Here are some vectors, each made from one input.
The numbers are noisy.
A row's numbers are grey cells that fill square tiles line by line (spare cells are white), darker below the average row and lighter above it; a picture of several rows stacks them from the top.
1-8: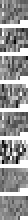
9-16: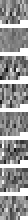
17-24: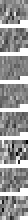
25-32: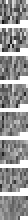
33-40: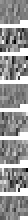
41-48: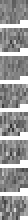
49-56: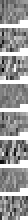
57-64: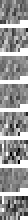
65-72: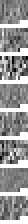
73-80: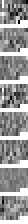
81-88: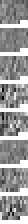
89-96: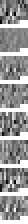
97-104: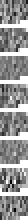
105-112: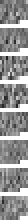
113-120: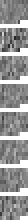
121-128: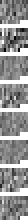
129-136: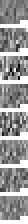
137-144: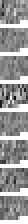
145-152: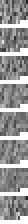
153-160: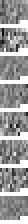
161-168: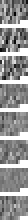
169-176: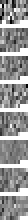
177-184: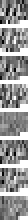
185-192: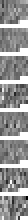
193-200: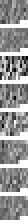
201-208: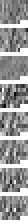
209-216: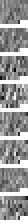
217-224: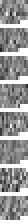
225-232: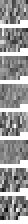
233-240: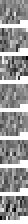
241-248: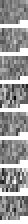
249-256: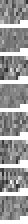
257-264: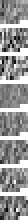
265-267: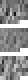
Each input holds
a point on a 15-point circle and one of 9 labels.
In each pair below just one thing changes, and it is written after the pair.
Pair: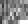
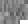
the label
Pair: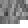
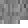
the place on the 15-point circle
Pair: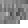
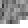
the label
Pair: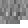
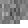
the label
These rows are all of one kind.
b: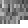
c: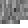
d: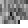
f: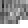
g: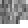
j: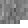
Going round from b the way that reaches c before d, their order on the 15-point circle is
b, c, d, j, g, f.
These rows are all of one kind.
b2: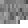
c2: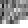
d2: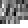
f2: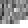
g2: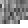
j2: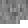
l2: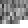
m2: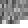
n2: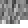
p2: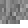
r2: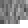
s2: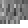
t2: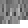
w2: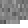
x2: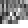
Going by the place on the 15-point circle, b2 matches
f2, j2, r2 and w2.
